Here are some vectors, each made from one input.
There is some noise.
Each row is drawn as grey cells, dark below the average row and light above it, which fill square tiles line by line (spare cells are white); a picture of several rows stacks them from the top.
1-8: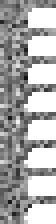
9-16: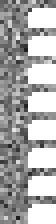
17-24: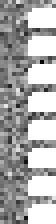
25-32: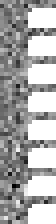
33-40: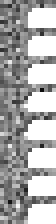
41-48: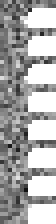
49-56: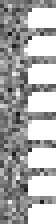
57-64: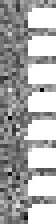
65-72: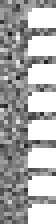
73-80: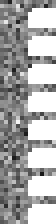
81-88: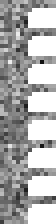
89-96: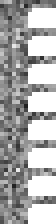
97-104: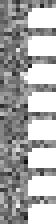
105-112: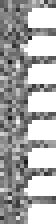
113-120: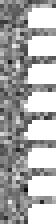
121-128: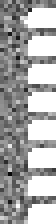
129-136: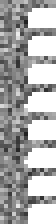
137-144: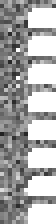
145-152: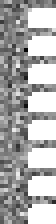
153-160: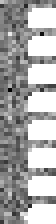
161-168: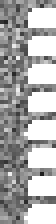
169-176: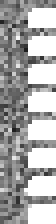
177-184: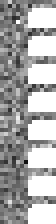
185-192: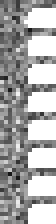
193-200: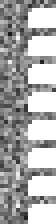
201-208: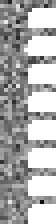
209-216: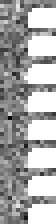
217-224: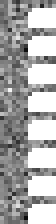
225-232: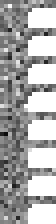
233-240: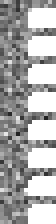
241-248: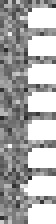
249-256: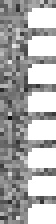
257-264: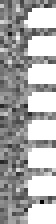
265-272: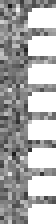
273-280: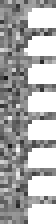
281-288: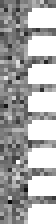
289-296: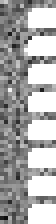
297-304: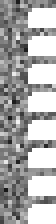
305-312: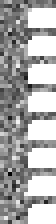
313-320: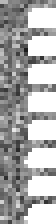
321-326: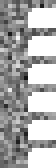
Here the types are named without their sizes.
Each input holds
a point on a circle, together with either a fixed value, or a node of a tree.
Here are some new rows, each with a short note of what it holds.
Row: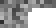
a point on a circle and a node of a tree
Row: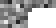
a point on a circle
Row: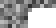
a point on a circle
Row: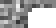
a point on a circle
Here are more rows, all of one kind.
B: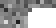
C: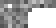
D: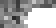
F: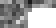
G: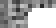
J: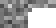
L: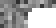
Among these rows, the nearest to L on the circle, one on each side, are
D and G.
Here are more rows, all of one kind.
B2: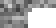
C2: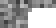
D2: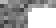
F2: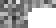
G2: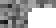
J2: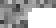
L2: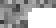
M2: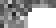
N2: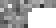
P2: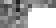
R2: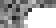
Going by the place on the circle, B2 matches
J2, L2 and N2.
